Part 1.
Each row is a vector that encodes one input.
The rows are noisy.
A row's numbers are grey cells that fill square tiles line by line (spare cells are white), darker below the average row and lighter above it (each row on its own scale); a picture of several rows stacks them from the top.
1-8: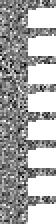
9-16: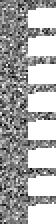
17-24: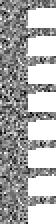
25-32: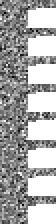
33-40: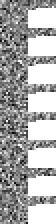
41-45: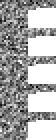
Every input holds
a point on a 9-point line.
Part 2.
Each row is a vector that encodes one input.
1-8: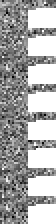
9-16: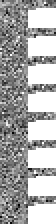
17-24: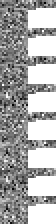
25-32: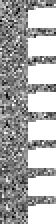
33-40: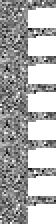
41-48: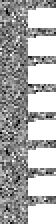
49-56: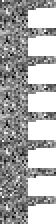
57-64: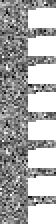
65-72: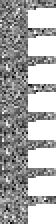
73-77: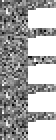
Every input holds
three true/false values.
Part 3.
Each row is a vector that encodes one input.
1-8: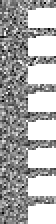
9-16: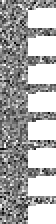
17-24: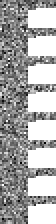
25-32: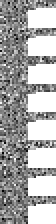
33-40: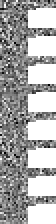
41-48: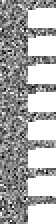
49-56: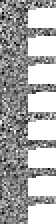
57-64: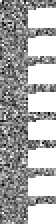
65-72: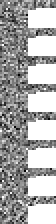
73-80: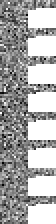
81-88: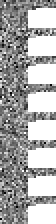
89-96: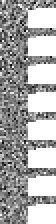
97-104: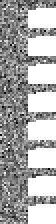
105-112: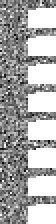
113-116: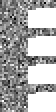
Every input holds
a point on a 20-point circle.
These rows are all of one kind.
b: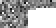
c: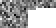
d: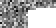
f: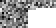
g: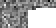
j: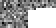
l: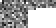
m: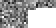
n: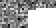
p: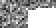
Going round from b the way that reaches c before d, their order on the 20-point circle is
b, c, n, p, f, d, m, g, j, l.
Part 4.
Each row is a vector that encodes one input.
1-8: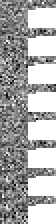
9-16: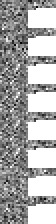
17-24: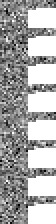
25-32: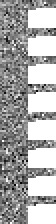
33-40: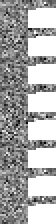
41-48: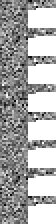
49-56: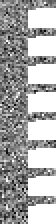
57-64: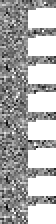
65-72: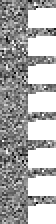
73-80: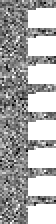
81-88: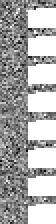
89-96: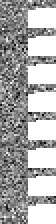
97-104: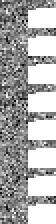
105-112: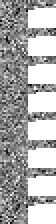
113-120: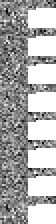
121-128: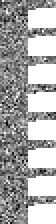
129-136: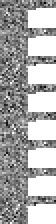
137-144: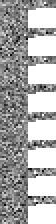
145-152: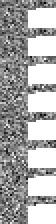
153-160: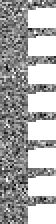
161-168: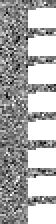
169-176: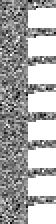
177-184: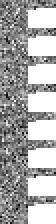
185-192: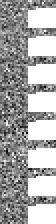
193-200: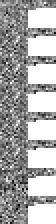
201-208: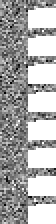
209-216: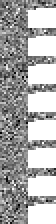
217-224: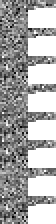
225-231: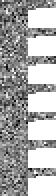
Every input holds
three true/false values.
